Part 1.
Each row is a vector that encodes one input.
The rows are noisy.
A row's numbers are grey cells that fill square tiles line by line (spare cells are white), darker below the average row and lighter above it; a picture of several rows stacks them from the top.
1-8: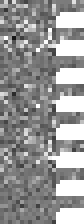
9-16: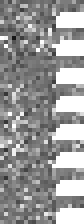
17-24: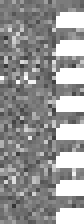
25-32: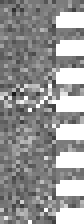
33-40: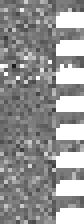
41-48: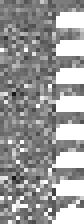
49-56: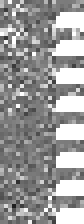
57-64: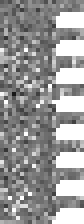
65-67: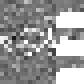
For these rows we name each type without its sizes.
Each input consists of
a label and a point on a line.
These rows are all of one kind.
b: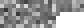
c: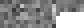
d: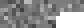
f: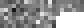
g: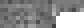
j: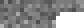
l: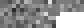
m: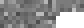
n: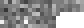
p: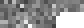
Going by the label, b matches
f, l, m and n.
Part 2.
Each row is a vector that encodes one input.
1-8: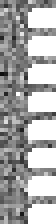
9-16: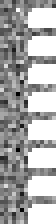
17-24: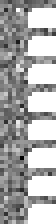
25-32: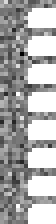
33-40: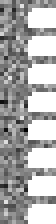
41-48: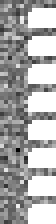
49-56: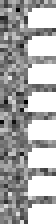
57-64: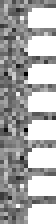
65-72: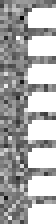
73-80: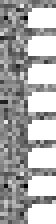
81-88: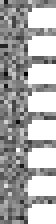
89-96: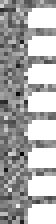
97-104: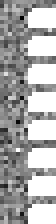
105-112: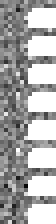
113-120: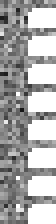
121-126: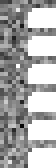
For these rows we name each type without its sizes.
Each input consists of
a point on a circle and a label.
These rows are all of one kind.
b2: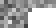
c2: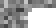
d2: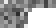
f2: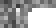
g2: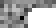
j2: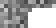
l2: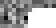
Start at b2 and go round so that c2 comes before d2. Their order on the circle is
b2, j2, g2, f2, c2, d2, l2.
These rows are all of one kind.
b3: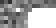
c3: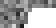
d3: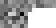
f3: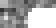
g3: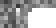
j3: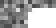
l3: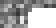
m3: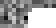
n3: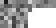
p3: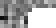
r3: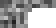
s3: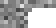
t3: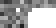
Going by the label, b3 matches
l3, m3 and p3.
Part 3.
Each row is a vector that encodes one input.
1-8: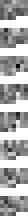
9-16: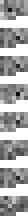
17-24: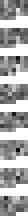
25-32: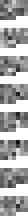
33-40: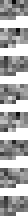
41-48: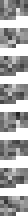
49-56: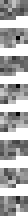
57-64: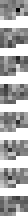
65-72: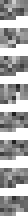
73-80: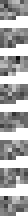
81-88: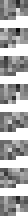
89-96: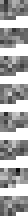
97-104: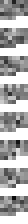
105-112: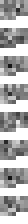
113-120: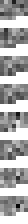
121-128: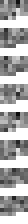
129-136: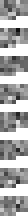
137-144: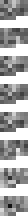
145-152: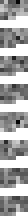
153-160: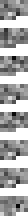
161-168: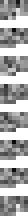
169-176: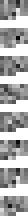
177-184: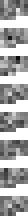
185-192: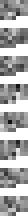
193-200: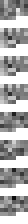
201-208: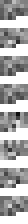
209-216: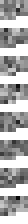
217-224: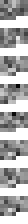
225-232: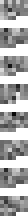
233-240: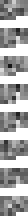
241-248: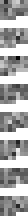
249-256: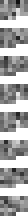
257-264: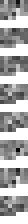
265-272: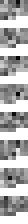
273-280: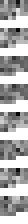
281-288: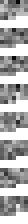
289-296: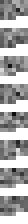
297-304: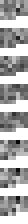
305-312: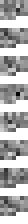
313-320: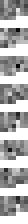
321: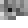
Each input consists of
either a point on a 10-point line, or a point on a 14-point line.
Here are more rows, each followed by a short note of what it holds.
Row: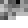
a point on a 10-point line
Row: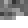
a point on a 10-point line
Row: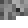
a point on a 14-point line
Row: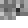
a point on a 14-point line
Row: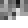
a point on a 10-point line
